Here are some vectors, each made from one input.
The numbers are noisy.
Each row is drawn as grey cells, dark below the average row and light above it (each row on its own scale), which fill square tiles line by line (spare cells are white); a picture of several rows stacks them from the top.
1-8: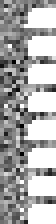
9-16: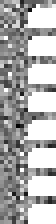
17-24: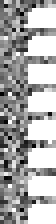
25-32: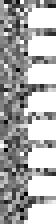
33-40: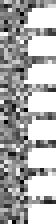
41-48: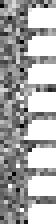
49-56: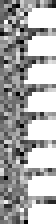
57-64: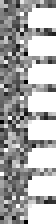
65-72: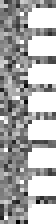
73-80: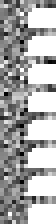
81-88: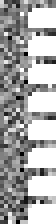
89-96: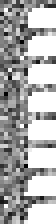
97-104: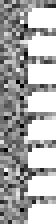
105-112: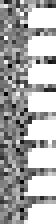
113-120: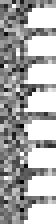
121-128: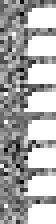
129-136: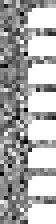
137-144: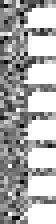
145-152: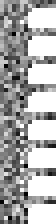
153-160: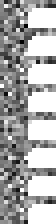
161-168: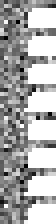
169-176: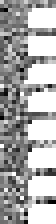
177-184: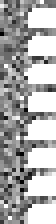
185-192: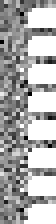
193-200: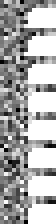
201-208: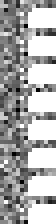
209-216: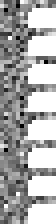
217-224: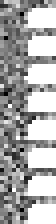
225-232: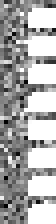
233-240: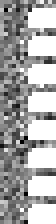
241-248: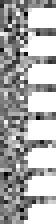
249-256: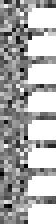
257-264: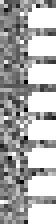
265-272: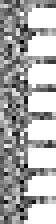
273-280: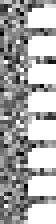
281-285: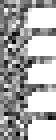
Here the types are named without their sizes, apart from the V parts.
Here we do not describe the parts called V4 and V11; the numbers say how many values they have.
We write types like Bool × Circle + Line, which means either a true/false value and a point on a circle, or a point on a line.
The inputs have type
((Bool × Bool × Bool × Bool × Bool + Unit) × V4 + V11) × Label × Label.
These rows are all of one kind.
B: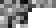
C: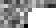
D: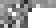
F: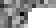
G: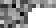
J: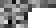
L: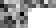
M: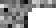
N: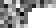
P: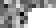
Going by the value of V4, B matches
F, J and P.
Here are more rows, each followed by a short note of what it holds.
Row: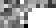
two labels and a value of V4
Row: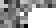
two labels and a value of V11
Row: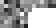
two labels and a value of V11
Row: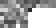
two labels, five true/false values and a value of V4
